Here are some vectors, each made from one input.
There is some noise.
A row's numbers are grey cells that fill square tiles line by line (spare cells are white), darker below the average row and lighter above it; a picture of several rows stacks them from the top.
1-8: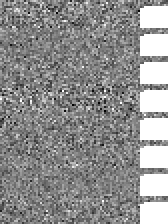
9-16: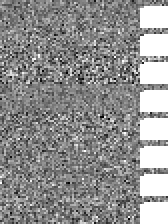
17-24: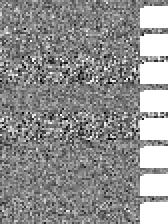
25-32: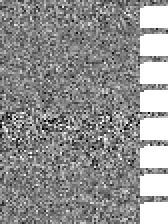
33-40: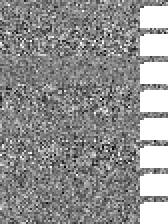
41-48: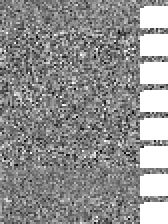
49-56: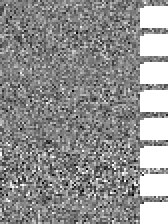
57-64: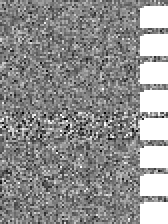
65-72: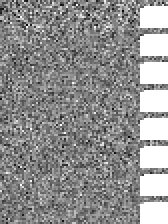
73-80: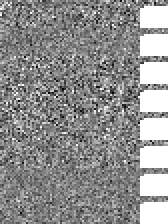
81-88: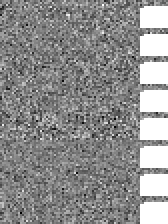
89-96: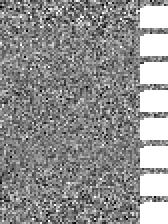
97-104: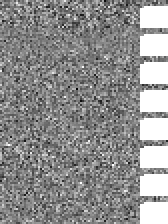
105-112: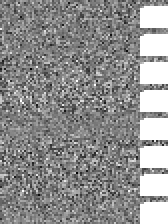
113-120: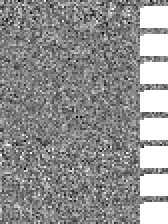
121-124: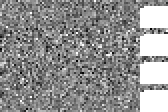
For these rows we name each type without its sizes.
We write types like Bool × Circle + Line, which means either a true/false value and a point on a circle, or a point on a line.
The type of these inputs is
List(Line).
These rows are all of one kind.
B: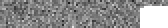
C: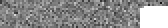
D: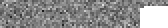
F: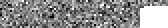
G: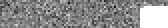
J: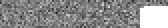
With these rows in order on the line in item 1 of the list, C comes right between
D and J.
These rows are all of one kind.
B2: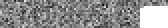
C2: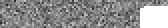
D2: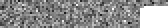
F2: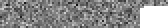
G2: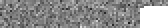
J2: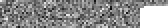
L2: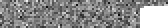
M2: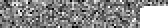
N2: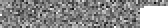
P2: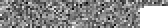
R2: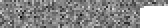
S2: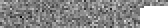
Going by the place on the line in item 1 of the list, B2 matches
C2, F2, L2 and R2.
